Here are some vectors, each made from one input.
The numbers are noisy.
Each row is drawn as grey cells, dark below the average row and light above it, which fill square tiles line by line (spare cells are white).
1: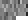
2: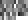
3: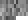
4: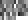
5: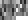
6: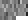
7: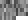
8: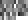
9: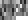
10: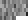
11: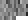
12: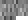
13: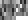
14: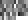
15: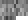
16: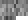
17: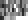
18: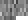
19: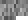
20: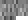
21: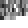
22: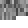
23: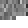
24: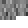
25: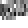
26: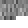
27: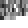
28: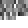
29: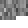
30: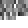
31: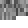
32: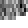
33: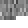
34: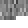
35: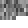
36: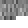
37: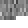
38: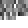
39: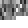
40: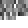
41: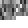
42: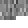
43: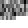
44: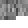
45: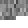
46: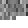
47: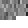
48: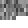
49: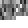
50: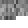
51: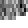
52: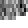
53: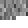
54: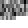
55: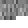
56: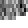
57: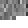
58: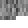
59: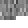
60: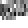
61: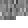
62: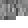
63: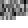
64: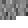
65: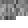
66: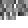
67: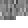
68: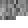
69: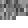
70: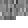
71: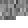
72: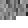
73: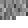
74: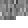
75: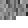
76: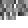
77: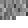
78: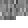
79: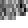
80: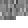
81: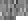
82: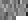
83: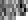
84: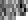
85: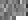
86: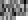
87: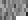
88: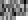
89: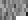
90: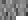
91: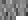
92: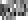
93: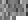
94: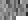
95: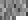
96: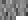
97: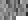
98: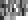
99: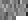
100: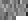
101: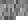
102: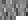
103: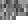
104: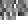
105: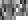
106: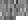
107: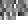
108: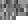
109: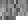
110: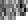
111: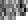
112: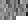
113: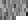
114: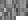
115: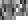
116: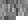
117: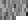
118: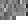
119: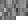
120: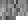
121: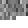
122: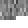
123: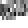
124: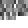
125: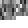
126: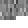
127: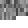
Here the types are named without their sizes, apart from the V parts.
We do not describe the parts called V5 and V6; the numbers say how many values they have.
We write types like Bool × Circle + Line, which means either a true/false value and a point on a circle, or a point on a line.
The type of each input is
Bool × (Line + V5) + V6.
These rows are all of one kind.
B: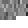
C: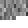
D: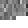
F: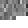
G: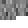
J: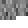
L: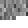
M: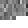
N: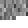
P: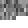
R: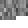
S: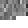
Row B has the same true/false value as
G and J.
